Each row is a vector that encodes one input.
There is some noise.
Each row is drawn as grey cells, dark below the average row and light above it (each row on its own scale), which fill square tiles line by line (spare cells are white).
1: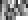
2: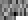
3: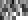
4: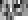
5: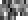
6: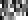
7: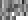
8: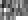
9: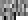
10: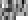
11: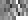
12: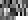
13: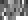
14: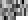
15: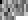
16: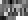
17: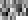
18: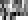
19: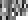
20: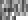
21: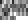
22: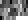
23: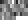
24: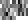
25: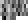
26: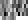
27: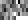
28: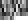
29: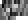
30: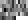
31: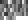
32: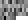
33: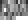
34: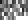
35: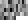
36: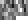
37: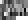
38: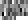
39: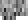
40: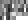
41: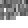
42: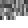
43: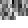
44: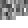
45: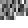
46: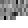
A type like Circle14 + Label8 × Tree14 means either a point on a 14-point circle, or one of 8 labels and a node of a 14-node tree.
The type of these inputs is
Bool × Label5.
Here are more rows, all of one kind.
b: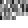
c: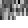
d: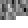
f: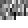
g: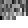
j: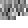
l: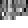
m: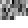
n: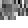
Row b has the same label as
d, j and l.
